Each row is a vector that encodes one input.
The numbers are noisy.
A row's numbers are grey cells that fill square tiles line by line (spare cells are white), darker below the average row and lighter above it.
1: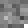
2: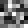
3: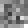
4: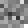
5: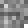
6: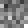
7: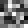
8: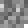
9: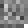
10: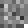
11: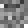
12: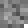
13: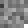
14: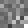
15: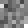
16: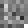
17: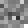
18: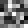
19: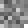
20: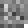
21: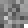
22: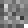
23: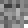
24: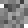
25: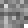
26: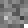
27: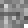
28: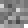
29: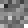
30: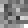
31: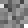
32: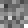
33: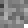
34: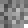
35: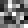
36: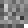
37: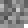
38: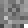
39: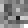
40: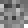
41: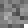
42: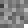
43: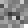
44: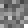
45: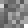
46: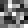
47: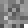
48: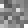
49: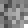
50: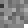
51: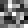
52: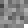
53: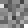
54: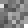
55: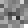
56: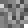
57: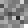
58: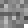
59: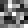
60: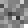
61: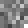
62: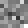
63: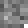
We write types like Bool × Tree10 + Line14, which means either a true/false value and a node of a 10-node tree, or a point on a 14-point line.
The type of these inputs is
List2(Line6).
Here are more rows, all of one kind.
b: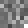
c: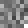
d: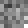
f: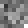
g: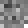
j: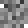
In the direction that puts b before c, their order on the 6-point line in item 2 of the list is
f, b, d, g, c, j.
